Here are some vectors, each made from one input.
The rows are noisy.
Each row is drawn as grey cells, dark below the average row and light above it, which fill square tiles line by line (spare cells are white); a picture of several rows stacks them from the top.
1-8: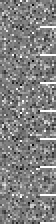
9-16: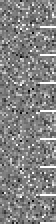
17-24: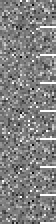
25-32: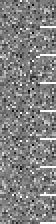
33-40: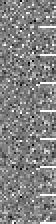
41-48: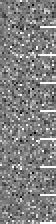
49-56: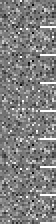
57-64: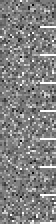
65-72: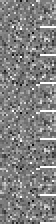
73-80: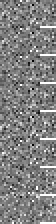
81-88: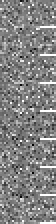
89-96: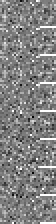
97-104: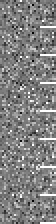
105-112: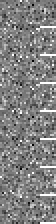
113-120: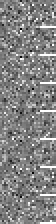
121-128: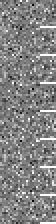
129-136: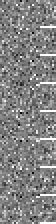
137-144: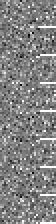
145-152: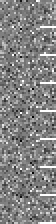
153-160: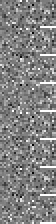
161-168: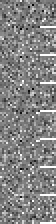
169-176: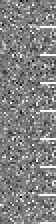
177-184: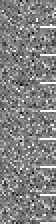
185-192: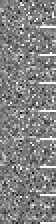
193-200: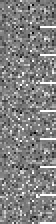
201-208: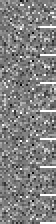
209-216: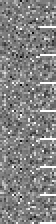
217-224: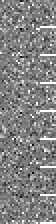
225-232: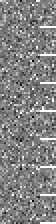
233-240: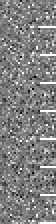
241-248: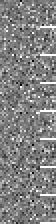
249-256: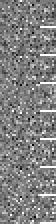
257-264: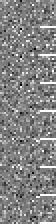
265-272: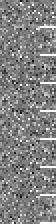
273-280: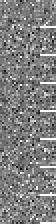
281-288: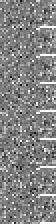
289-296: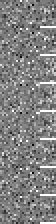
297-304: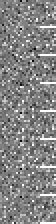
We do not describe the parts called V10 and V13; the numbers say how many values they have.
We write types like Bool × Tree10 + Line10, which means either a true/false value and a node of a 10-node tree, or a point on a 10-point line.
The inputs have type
(Circle9 + Unit) × V13 + Line7 × Line7 × (Line7 + V10).
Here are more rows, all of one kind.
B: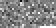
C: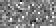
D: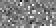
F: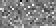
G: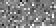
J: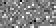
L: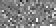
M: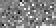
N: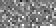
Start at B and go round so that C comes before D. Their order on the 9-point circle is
B, N, C, J, G, L, D, M, F.
